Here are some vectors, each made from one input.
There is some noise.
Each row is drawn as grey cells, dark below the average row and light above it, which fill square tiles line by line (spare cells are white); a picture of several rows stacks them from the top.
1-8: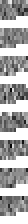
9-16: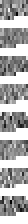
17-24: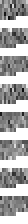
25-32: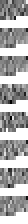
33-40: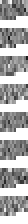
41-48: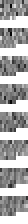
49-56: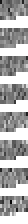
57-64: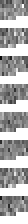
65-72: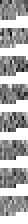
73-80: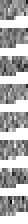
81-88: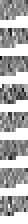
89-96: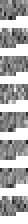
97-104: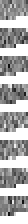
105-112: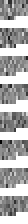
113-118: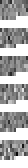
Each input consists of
a point on each of two 7-point lines and a true/false value.
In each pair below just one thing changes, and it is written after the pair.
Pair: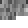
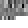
the true/false value
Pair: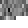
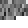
the place on one of the two 7-point lines
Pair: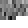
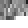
the place on one of the two 7-point lines
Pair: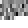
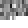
the place on one of the two 7-point lines
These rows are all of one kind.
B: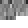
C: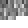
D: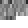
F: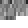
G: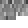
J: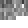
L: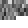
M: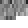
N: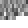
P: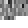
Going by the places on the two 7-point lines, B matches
D, F, M and P.
